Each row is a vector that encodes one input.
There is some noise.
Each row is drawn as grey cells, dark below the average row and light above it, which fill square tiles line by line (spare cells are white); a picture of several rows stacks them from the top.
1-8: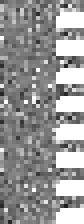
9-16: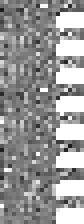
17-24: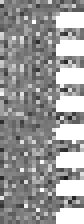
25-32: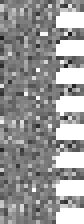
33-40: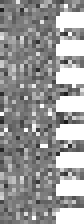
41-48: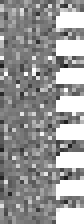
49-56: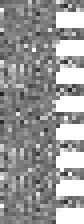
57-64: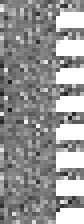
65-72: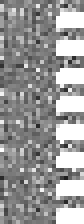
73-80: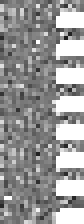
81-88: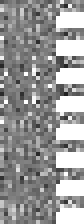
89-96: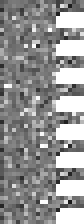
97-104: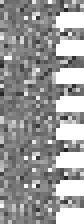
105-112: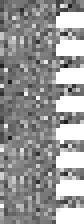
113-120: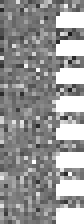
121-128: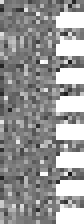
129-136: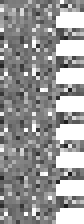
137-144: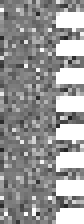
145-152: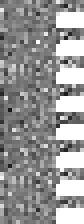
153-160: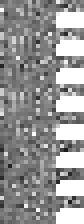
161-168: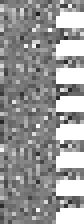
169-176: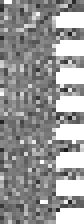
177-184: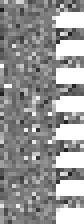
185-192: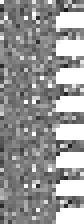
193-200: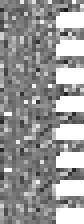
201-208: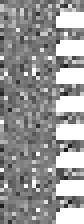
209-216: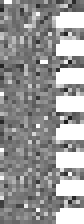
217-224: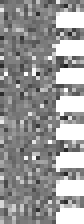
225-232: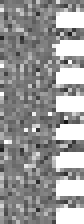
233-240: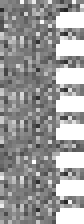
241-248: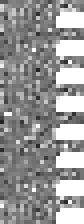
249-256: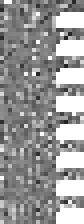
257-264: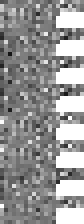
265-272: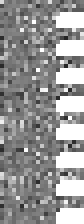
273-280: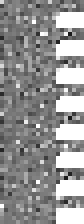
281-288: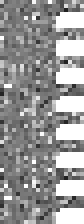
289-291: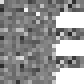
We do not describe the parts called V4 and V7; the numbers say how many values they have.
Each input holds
either one of 12 labels, or a true/false value, a value of V4 and a value of V7.
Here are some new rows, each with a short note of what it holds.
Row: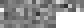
a true/false value, a value of V4 and a value of V7
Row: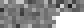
one of 12 labels
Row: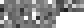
one of 12 labels
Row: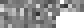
a true/false value, a value of V4 and a value of V7
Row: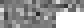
a true/false value, a value of V4 and a value of V7
